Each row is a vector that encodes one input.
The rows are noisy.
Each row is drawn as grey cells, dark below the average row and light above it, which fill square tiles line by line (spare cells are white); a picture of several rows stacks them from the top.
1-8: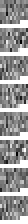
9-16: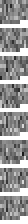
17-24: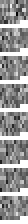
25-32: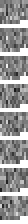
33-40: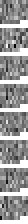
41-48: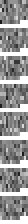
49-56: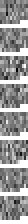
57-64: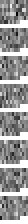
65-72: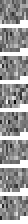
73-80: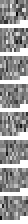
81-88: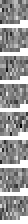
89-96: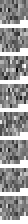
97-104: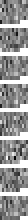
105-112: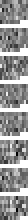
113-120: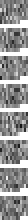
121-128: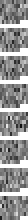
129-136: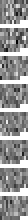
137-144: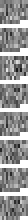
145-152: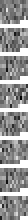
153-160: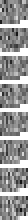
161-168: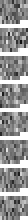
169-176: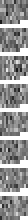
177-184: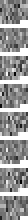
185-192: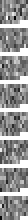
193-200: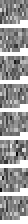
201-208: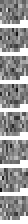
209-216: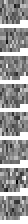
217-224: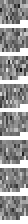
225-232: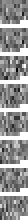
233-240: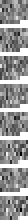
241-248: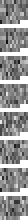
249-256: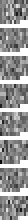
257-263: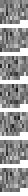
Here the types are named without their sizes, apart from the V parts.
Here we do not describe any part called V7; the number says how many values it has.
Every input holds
either a point on a line, or a node of a tree, or a value of V7.
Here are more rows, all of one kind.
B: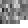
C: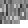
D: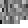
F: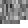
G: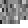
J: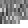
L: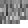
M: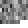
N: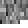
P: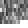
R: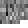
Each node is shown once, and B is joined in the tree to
M.
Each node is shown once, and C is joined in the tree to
J and L.
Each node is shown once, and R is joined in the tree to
L and N.
